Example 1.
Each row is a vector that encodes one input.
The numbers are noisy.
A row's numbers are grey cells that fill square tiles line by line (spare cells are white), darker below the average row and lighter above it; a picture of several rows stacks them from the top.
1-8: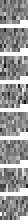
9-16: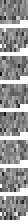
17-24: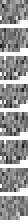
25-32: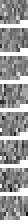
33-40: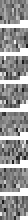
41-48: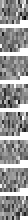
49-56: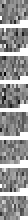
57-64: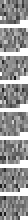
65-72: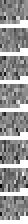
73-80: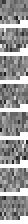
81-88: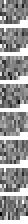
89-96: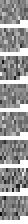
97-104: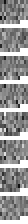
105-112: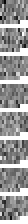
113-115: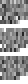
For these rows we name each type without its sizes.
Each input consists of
a true/false value, together with a list of points on a line.
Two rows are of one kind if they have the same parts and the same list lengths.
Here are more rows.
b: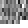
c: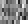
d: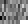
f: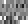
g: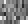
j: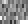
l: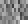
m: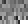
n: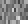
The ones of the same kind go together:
b, c
d, l, m, n
f, g, j

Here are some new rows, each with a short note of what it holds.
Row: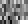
a true/false value, together with a list of one item
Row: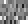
a true/false value, together with a list of one item
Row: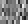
a true/false value, together with the empty list
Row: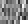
a true/false value, together with the empty list
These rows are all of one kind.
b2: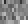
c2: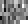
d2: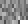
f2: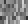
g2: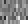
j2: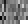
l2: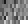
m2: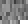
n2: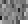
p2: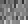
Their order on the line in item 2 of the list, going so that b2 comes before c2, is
f2, g2, l2, p2, b2, m2, n2, j2, d2, c2.
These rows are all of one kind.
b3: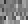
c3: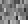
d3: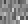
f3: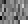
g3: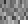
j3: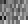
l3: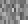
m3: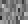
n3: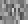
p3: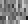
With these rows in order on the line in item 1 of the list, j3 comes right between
b3 and f3.
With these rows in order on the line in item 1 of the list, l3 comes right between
c3 and m3.
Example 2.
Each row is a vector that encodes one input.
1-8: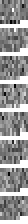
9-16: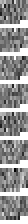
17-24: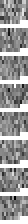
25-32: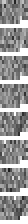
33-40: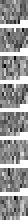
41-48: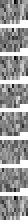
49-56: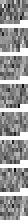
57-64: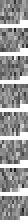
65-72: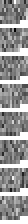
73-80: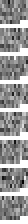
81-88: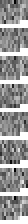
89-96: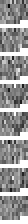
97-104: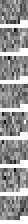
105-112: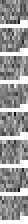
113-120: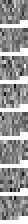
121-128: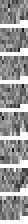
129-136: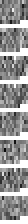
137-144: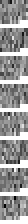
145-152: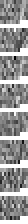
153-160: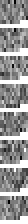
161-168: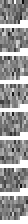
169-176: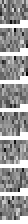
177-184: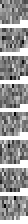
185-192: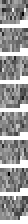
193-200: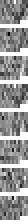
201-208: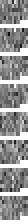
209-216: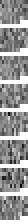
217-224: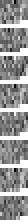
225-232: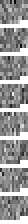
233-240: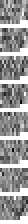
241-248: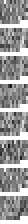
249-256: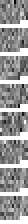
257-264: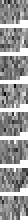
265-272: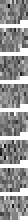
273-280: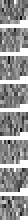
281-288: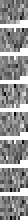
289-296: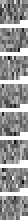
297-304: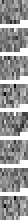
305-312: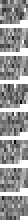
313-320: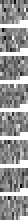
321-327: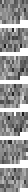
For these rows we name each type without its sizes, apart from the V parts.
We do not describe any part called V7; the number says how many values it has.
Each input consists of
a value of V7, together with either a point on a line, or three true/false values.
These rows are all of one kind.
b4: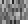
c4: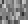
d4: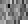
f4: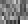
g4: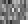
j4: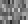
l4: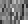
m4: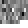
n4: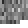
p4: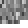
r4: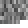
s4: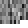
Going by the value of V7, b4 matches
c4 and p4.
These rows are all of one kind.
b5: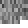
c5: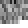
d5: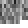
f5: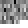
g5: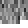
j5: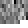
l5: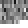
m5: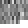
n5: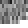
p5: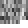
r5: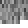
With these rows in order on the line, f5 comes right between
b5 and d5.
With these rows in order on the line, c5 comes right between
l5 and n5.
